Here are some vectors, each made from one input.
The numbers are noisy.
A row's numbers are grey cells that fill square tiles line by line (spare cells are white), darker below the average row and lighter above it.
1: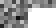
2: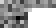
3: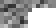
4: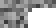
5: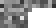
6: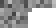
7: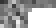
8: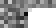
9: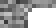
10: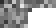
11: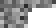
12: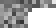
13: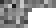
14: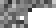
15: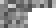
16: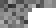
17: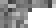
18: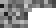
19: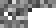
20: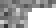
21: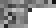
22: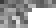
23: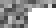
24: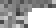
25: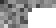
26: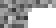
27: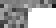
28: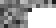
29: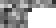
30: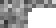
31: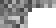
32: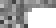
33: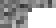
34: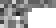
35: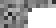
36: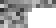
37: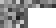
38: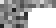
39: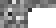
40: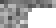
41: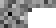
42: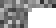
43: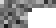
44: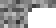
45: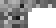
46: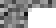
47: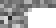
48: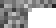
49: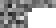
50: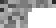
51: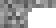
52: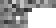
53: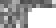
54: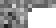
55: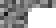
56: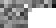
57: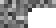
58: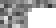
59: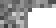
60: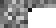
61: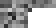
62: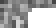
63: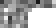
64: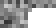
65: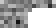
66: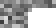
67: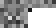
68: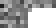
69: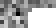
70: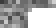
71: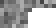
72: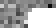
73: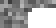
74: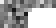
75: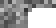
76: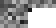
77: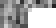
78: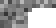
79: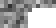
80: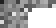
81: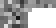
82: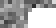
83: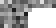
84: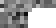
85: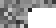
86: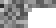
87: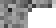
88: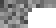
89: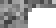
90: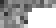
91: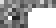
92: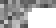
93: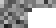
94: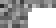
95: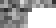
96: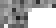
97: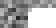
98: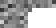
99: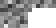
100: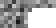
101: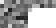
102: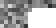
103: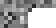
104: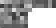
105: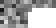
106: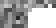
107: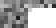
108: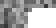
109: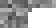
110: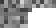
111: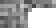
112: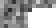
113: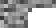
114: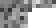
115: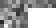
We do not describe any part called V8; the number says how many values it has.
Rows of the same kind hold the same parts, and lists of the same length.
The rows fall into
2 kinds.
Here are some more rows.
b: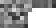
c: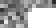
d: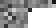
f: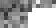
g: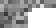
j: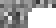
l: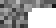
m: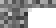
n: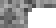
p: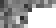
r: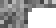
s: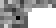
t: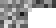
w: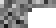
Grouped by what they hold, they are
b, j, l, m, s, t
c, d, f, g, n, p, r, w

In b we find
one of 5 labels and a value of V8.
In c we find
one of 5 labels and four true/false values.
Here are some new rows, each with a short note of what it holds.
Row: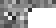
one of 5 labels and four true/false values
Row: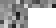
one of 5 labels and a value of V8
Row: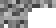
one of 5 labels and four true/false values
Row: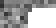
one of 5 labels and four true/false values
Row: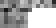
one of 5 labels and four true/false values
